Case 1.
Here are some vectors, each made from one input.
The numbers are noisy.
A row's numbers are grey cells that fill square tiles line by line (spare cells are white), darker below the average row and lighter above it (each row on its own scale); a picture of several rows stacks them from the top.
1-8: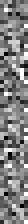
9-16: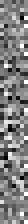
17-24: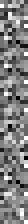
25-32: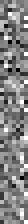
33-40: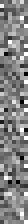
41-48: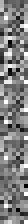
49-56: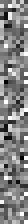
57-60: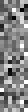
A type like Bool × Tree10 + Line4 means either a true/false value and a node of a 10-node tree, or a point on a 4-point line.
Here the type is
List2(Line4).
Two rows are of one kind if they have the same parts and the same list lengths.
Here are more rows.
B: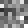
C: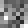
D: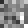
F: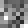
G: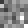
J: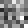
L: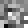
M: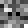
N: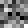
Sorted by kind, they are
B, D, G, J, L
C, F
M, N

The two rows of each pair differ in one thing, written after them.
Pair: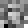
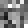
the place on the 4-point line in item 1 of the list
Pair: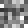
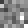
the place on the 4-point line in item 1 of the list
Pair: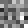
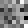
the place on the 4-point line in item 2 of the list
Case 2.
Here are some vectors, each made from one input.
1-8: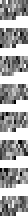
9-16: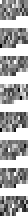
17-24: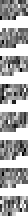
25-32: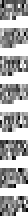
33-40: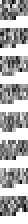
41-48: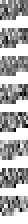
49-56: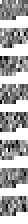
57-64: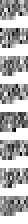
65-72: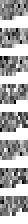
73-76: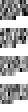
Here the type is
List2(Line5).
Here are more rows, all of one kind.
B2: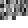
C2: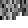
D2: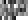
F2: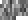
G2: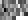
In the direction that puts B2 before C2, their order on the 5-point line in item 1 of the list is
B2, C2, G2, F2, D2.
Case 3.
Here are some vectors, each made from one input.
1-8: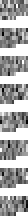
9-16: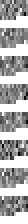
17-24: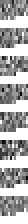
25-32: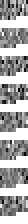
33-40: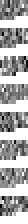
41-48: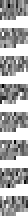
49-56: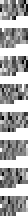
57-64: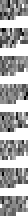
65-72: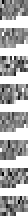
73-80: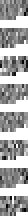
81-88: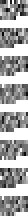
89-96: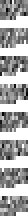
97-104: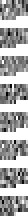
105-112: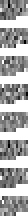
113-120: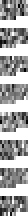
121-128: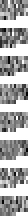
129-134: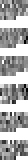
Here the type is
(Bool × Bool × Bool + Unit) × Line11.
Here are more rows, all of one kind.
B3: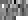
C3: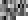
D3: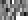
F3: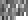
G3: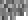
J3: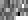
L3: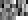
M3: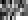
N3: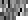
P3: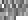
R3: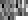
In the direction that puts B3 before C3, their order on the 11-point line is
M3, D3, B3, C3, P3, G3, F3, J3, R3, L3, N3.
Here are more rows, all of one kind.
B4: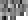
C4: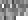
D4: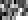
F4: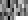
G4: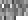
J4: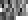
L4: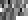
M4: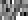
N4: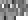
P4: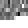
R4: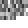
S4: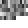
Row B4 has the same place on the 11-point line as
C4, G4, N4 and R4.
